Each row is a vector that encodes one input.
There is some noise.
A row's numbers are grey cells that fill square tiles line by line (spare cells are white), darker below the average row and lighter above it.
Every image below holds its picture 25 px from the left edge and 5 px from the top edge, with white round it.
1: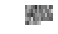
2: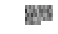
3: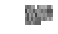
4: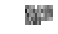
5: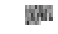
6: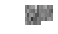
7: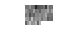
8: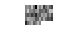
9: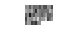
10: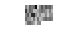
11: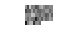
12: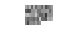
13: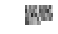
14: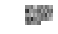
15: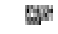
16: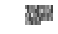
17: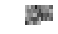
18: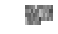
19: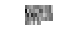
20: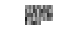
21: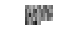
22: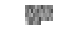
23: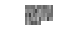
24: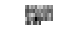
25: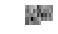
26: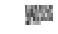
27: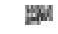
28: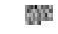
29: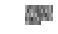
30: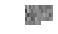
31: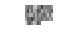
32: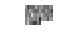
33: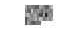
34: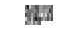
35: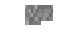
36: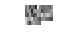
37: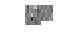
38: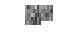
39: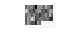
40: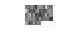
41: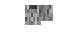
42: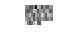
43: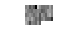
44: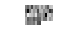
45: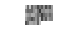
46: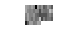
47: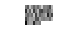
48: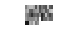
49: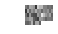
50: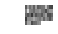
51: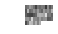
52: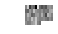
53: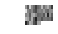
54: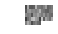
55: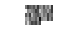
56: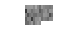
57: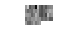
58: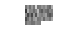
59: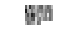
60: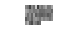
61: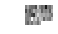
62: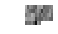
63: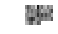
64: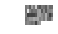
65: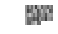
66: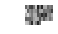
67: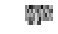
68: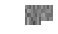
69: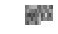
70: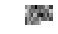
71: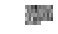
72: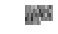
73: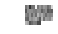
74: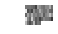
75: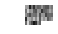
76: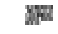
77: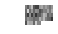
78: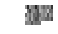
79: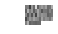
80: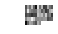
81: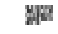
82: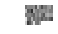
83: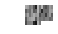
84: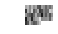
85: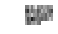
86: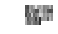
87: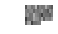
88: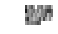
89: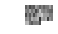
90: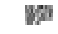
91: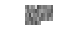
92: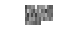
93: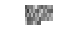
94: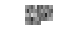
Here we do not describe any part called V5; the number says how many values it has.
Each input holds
a point on a 7-point line, together with either a point on a 4-point line, or a value of V5.
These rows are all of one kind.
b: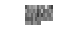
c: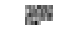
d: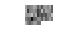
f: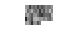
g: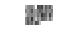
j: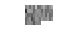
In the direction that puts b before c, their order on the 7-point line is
b, f, j, d, g, c.
